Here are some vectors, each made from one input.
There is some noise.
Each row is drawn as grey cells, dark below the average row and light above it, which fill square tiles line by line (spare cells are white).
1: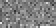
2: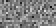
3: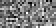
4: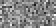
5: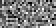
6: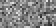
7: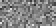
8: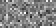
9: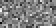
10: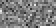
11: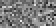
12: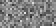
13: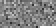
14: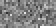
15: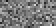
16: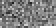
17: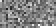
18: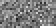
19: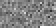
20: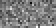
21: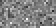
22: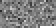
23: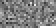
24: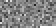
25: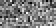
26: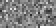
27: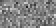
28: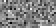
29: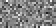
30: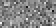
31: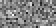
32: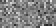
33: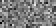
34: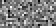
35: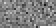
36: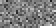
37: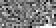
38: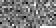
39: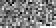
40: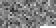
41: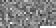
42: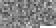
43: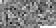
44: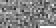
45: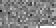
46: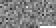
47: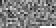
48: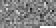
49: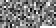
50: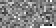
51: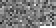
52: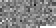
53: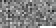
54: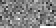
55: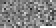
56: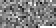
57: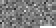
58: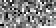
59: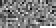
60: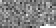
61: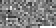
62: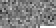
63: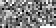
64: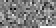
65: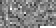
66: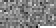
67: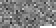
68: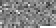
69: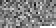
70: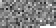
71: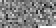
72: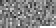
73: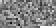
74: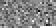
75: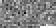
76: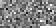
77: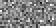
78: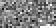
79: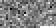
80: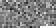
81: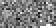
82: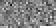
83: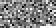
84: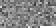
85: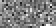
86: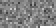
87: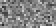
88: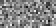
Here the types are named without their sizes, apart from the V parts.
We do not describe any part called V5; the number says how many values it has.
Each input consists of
a point on a line, together with either a point on a line, or a value of V5.
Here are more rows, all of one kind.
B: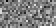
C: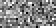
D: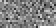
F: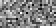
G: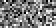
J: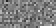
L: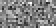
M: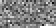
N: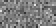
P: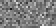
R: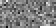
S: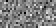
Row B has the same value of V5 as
G, J and M.
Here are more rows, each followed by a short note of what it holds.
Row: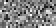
a point on a line and a value of V5
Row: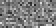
a point on each of two lines
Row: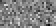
a point on each of two lines
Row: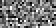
a point on each of two lines
